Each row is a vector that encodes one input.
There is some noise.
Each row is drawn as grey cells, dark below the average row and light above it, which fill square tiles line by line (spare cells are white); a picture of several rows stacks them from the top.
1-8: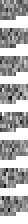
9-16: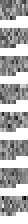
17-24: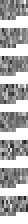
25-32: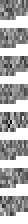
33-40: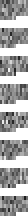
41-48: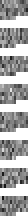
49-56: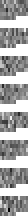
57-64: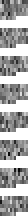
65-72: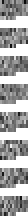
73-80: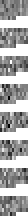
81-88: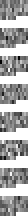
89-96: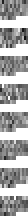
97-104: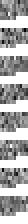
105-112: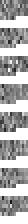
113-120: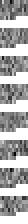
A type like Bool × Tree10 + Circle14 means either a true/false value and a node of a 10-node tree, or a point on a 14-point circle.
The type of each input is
(Line6 + Line7) × Tree8.
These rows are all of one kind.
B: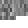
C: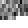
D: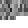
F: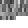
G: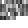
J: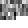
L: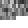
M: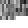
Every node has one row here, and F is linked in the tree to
B, G and M.
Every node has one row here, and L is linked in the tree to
B.
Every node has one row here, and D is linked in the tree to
B.
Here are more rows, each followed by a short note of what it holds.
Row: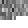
a point on a 7-point line and a node of an 8-node tree
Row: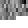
a point on a 6-point line and a node of an 8-node tree
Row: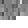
a point on a 7-point line and a node of an 8-node tree
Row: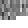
a point on a 7-point line and a node of an 8-node tree
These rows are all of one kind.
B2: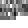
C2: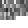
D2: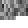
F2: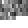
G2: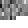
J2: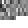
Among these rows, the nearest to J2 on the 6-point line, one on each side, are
C2 and G2.
